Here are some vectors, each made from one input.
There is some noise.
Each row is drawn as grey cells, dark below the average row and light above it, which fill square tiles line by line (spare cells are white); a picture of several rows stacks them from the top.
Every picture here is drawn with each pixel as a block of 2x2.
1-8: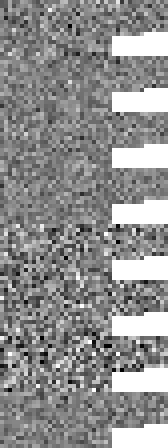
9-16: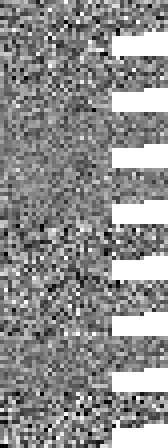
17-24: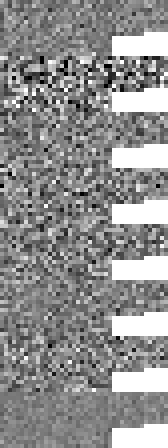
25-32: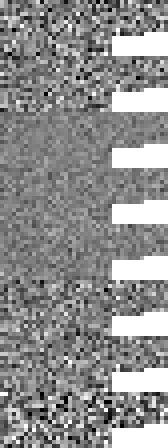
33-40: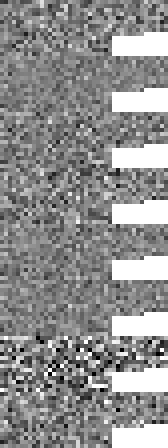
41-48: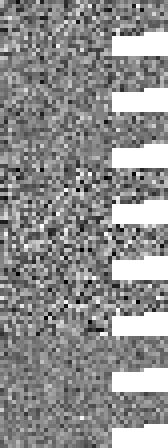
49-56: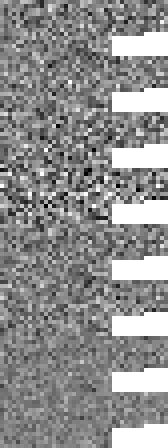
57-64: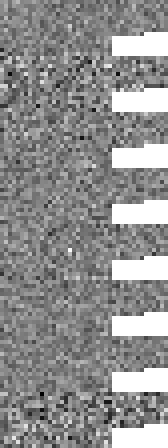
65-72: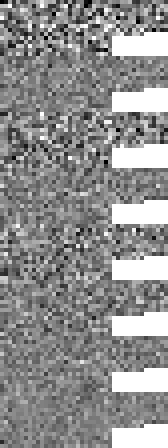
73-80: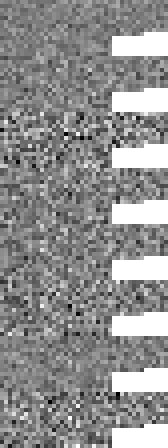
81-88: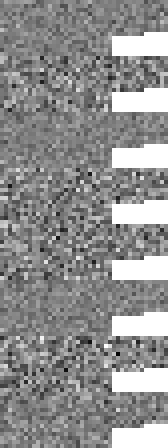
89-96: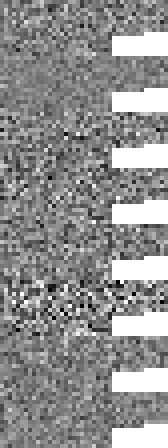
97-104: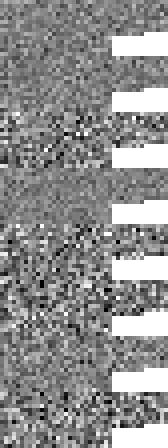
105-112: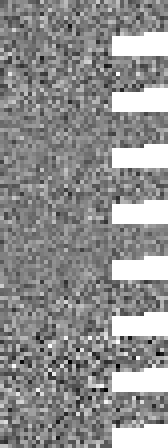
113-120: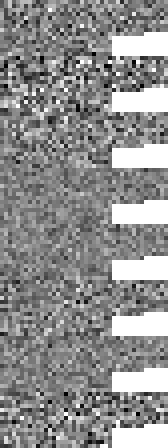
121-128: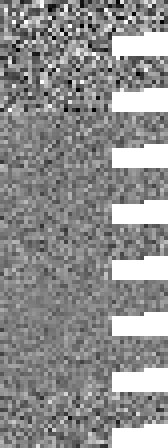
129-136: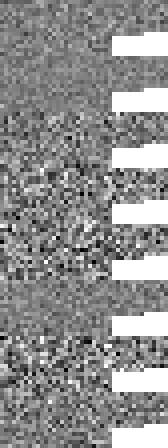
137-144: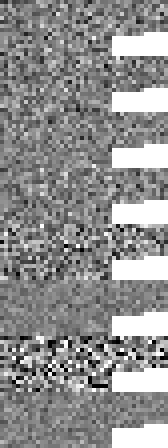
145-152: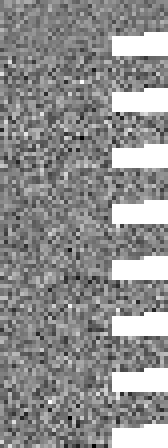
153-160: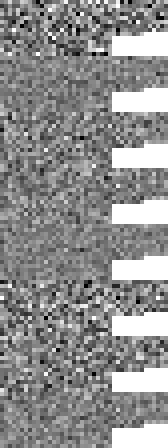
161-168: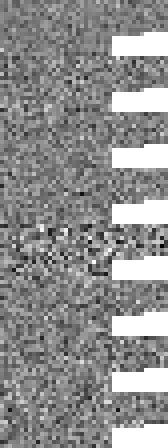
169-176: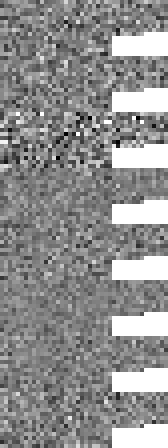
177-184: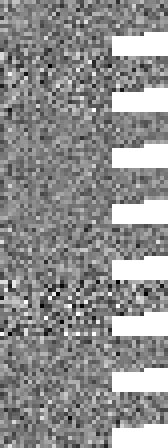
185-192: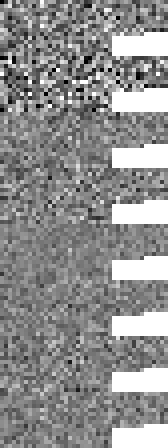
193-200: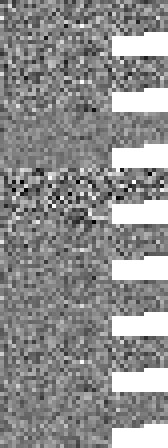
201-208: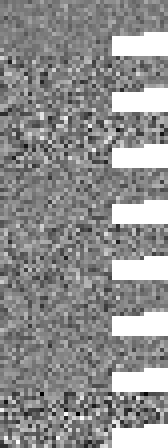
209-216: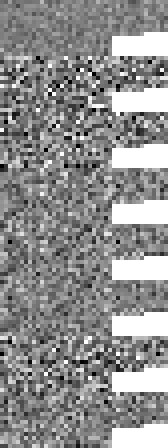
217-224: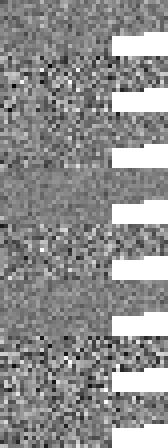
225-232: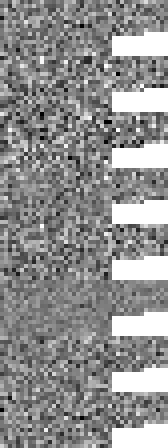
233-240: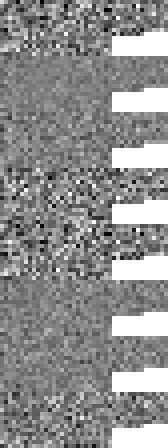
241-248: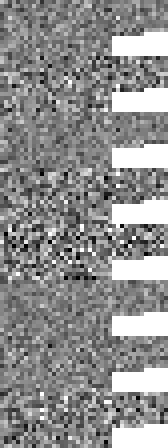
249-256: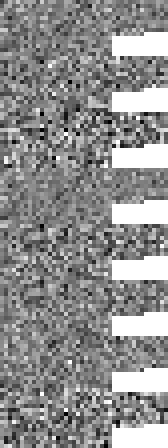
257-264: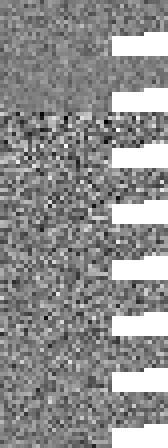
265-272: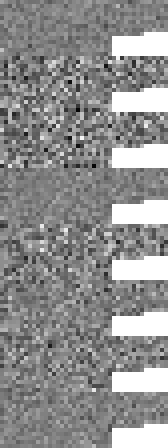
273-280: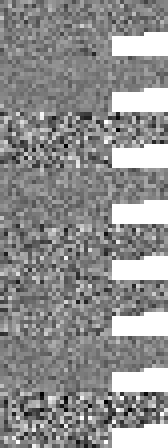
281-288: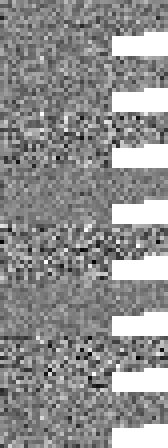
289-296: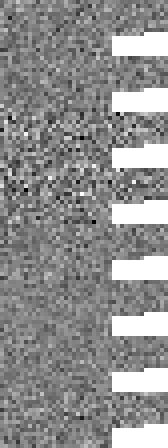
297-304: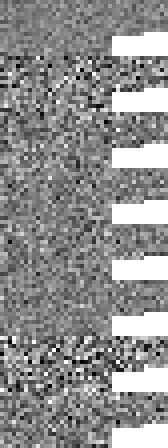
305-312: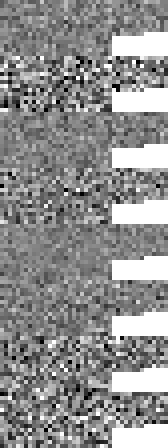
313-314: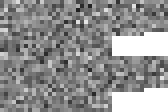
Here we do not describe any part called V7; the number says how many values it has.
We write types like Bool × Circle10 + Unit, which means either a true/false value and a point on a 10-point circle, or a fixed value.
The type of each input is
Tree9 × (Tree9 × Tree9 + Unit) + Tree11 + V7.
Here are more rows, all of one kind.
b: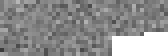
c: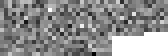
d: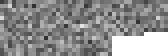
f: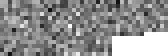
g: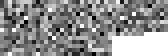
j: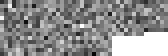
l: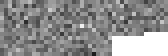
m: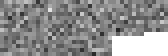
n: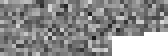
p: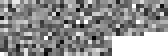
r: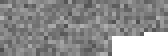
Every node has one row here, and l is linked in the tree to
g, m and r.
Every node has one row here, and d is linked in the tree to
g and j.
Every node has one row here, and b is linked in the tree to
f.
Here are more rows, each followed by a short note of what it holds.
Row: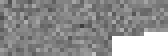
a node of each of three 9-node trees
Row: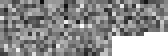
a node of an 11-node tree
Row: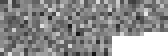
a node of a 9-node tree
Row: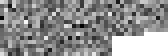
a node of a 9-node tree
